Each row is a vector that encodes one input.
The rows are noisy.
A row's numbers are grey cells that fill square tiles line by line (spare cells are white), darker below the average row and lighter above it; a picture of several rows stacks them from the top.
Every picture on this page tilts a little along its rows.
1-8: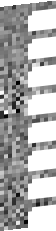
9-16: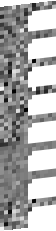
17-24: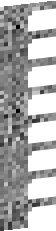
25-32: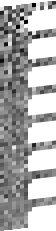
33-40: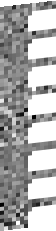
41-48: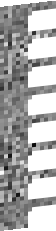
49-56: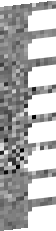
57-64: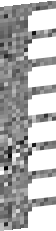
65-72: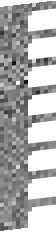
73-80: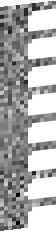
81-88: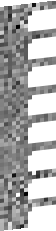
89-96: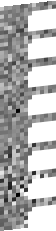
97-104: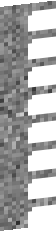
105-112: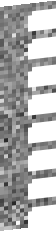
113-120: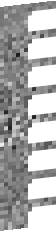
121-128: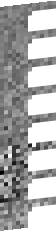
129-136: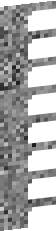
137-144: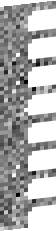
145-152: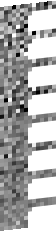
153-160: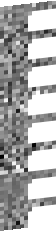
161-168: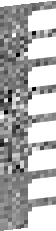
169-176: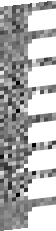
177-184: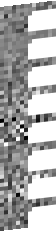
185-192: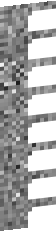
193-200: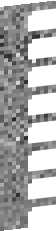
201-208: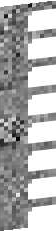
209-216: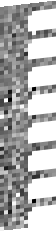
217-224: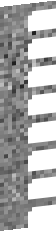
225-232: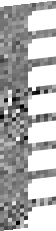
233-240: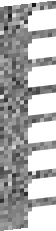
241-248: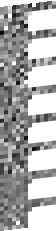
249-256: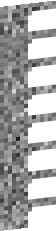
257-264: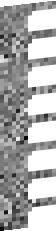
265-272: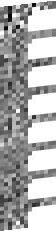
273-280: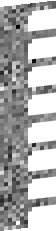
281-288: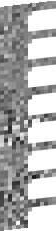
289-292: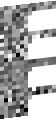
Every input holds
a list of up to two points on a 4-point line.
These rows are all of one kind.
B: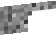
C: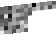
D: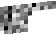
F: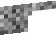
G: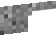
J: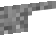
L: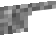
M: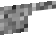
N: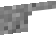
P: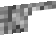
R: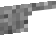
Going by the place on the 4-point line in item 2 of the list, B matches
D, M, P and R.
